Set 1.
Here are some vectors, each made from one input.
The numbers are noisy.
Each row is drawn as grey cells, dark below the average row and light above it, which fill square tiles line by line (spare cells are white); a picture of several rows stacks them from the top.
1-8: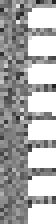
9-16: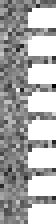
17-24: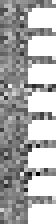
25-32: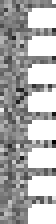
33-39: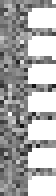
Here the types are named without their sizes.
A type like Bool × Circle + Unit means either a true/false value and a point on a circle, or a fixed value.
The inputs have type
Label × (Line × Line + Unit).
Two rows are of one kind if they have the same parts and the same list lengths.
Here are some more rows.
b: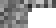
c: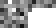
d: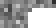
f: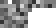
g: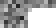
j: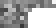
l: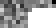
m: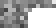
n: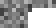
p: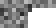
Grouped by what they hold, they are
b, c, f, j, m, n, p
d, g, l

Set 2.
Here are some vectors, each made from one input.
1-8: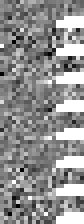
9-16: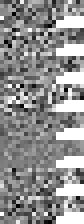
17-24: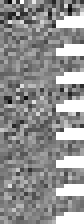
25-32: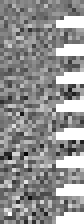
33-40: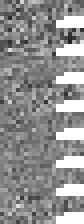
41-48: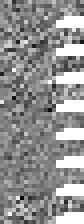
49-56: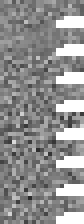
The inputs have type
Bool × Tree7 + Unit.
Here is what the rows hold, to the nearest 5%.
About 15% of them hold a fixed value. The rest hold a node of a 7-node tree and a true/false value.
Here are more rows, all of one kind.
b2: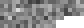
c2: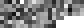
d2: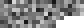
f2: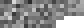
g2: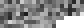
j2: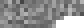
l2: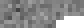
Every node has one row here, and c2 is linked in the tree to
f2 and g2.
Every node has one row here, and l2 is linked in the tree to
g2 and j2.
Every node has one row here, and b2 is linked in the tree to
d2.
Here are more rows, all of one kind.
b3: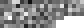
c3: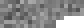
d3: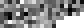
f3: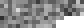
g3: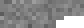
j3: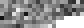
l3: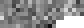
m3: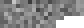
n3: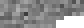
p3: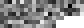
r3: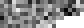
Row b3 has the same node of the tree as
d3 and g3.
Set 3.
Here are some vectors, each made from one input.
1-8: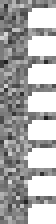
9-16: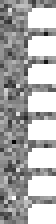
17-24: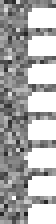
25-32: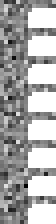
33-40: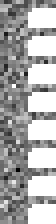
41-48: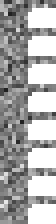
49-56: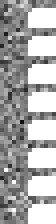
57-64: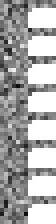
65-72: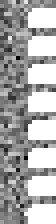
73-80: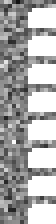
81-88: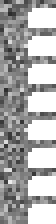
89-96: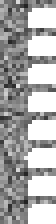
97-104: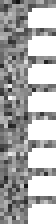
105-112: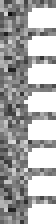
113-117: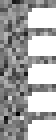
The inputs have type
Line8 × (Tree10 + Unit).
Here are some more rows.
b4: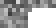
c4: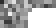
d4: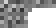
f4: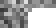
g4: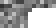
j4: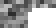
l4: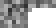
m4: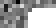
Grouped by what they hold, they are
b4, j4, l4
c4, d4, f4, g4, m4

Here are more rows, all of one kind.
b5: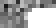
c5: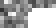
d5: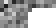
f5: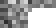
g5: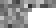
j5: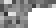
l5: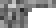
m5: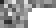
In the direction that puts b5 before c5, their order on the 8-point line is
b5, l5, f5, m5, c5, j5, d5, g5.
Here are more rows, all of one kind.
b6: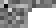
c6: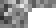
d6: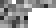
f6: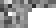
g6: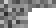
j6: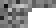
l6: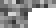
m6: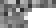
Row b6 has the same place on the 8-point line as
c6 and j6.
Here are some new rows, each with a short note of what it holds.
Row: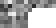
a point on an 8-point line and a node of a 10-node tree
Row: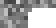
a point on an 8-point line
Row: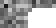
a point on an 8-point line and a node of a 10-node tree
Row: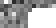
a point on an 8-point line and a node of a 10-node tree
